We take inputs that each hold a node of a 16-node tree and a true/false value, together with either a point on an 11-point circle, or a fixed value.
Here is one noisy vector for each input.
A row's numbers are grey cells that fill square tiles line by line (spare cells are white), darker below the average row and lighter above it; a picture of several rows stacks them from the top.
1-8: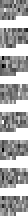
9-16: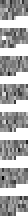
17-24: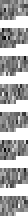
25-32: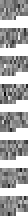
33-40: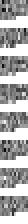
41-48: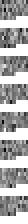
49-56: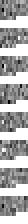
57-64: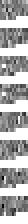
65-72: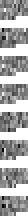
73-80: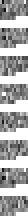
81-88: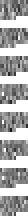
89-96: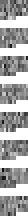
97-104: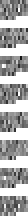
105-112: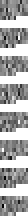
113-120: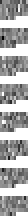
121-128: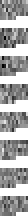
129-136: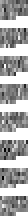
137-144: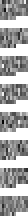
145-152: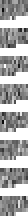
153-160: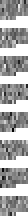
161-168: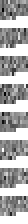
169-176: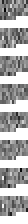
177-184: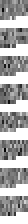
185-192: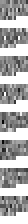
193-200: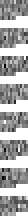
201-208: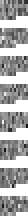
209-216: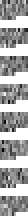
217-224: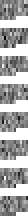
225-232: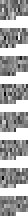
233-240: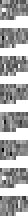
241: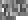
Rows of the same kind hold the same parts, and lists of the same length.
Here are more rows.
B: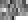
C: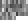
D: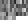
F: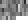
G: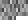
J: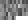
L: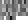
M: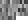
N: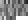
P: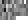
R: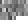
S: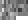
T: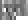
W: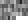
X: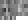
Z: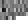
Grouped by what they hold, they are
B, C, F, L, R, T, X
D, G, J, M, N, P, S, W, Z

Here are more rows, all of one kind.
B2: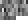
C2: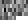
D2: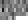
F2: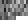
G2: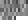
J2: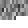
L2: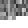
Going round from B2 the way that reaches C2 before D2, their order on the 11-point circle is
B2, C2, F2, D2, J2, G2, L2.
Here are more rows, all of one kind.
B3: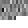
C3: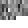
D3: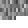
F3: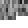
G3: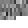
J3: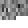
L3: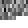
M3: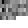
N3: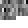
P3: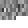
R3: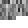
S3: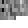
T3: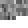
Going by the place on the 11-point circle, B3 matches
M3 and R3.
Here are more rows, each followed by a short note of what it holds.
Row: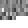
a node of a 16-node tree and a true/false value
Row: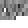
a point on an 11-point circle, a node of a 16-node tree and a true/false value
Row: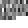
a point on an 11-point circle, a node of a 16-node tree and a true/false value
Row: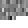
a node of a 16-node tree and a true/false value
